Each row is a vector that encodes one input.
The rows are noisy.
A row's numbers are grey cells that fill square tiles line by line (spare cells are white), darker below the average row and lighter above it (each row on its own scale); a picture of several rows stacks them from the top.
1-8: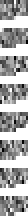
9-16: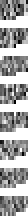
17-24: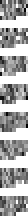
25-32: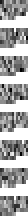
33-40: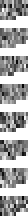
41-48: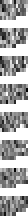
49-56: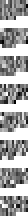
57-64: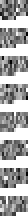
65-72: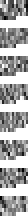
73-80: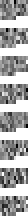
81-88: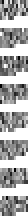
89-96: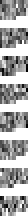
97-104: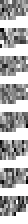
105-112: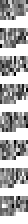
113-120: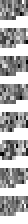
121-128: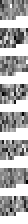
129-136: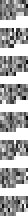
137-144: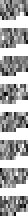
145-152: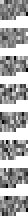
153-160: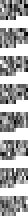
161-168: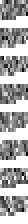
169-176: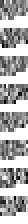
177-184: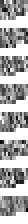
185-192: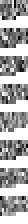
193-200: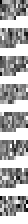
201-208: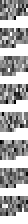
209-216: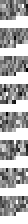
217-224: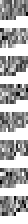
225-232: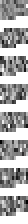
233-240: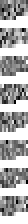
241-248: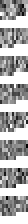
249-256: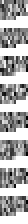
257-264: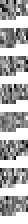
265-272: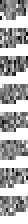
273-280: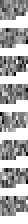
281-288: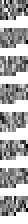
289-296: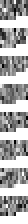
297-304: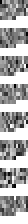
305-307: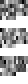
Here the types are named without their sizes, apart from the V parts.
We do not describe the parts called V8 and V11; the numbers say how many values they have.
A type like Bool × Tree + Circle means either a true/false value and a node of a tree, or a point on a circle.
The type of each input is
Bool × Circle + Unit + V8 × V11.
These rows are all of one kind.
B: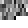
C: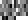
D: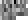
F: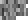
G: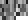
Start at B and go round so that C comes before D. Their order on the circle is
B, G, C, D, F.
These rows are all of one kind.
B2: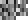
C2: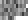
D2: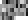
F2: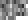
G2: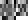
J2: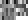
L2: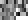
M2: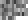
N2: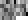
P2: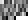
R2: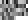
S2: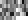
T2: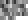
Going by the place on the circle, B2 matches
C2 and P2.
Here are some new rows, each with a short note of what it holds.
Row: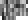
a fixed value
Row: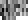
a fixed value
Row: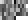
a point on a circle and a true/false value
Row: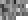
a point on a circle and a true/false value
